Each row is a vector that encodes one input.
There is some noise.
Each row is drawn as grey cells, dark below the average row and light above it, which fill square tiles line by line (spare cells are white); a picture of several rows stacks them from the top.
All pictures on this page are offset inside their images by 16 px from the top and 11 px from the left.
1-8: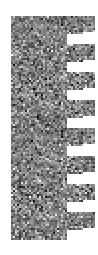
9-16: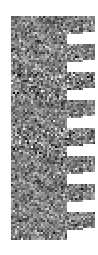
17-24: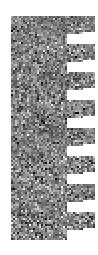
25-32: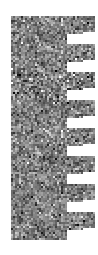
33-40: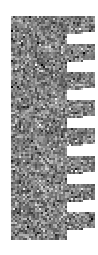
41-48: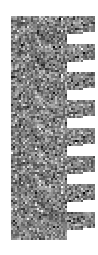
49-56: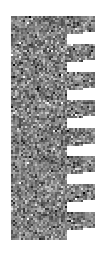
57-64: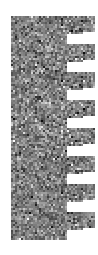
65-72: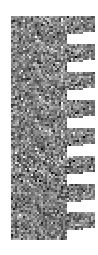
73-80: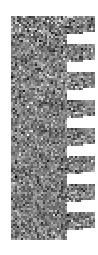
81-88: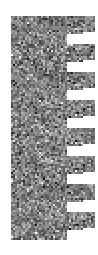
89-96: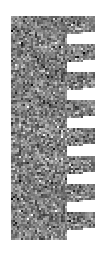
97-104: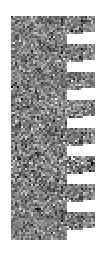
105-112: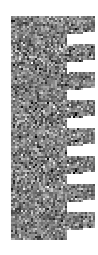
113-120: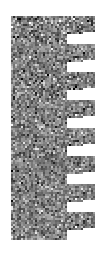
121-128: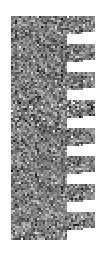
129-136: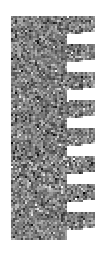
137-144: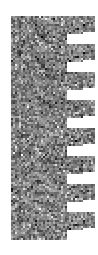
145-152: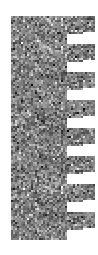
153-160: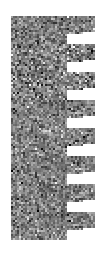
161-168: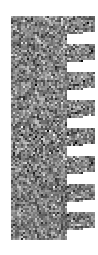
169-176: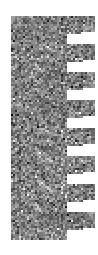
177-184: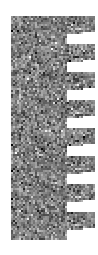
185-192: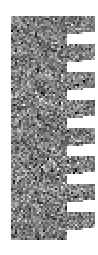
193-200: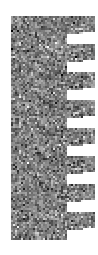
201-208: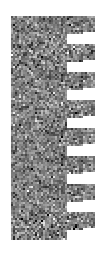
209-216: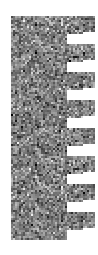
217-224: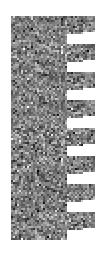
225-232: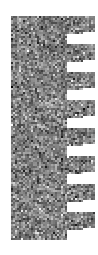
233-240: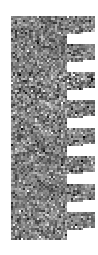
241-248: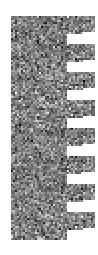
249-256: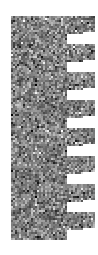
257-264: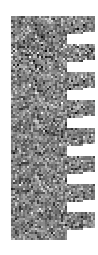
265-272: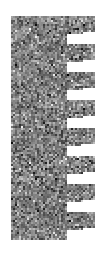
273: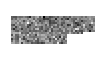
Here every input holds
either a node of an 8-node tree, or four true/false values, or a list of up to two points on an 8-point line.
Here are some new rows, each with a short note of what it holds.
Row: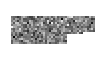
a node of an 8-node tree
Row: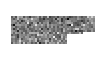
four true/false values
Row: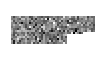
the empty list
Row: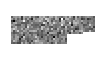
a list of two items
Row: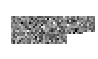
the empty list
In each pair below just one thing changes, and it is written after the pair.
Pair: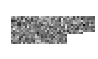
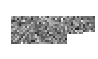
the place on the 8-point line in item 2 of the list
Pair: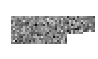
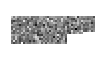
the place on the 8-point line in item 2 of the list
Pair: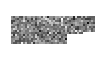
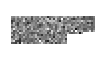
the place on the 8-point line in item 1 of the list
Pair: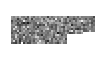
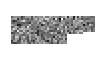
the place on the 8-point line in item 1 of the list
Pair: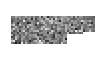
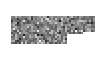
the place on the 8-point line in item 2 of the list
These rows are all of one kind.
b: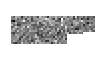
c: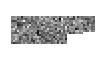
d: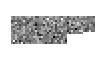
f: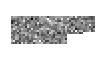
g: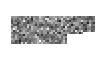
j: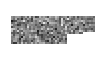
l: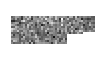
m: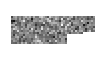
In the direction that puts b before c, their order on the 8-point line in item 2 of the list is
f, b, c, g, j, m, d, l.
